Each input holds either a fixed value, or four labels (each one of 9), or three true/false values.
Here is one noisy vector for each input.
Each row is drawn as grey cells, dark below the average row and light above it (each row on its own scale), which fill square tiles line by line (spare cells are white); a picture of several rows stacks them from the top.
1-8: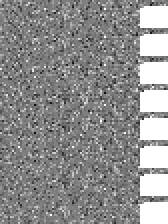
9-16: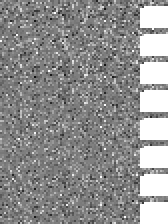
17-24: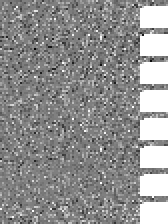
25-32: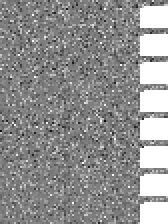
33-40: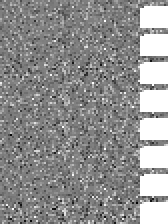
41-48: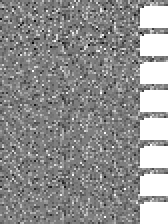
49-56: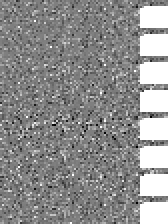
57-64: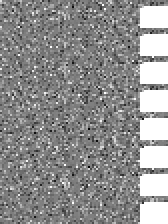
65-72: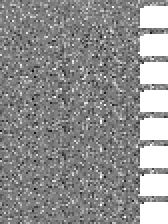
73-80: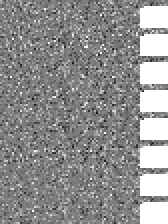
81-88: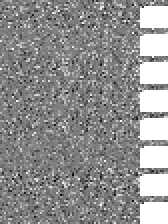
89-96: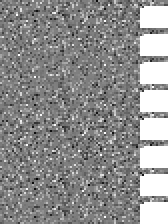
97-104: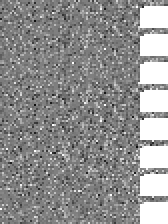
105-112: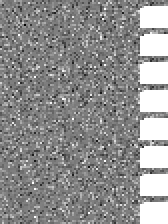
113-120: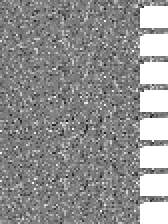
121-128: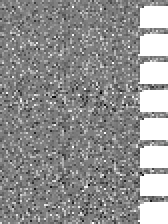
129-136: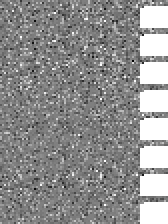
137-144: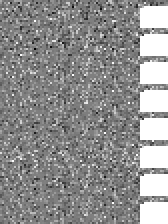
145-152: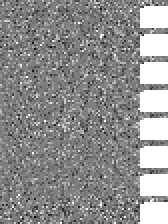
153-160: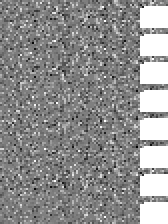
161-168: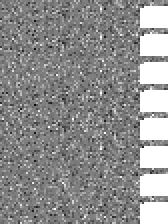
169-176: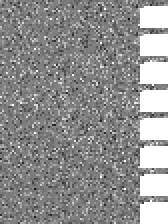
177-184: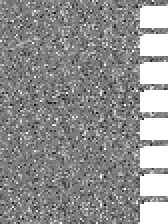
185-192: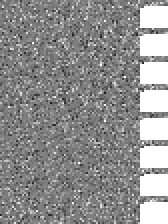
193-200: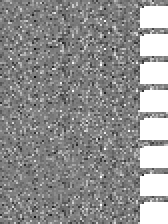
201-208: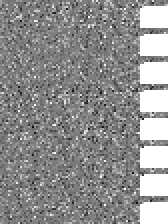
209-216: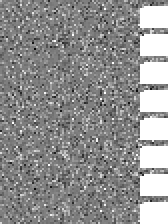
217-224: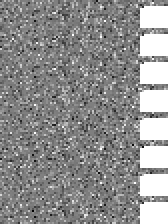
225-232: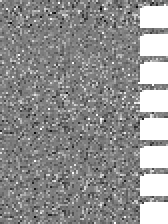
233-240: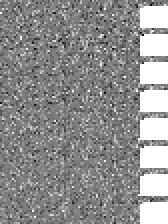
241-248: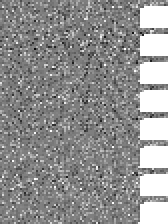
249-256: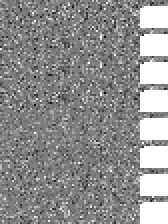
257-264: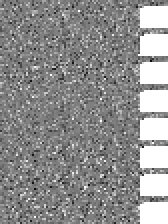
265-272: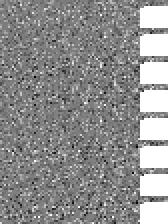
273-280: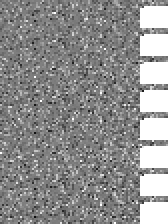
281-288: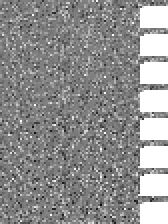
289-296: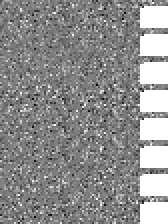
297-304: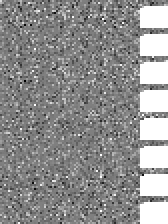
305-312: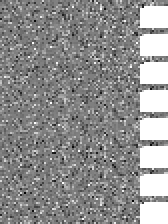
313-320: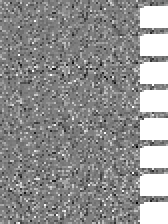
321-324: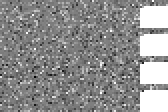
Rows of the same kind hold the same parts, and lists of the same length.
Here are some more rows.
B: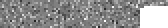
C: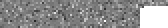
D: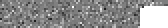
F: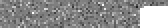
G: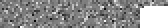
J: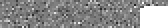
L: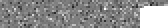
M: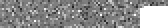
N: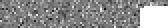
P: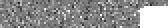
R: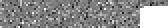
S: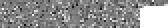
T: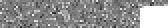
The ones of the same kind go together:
B, C, D, G, N
F, L, M, P, R, S, T
J

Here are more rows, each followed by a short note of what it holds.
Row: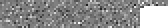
a fixed value
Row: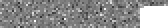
four labels (each one of 9)
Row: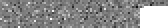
four labels (each one of 9)
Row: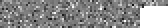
three true/false values
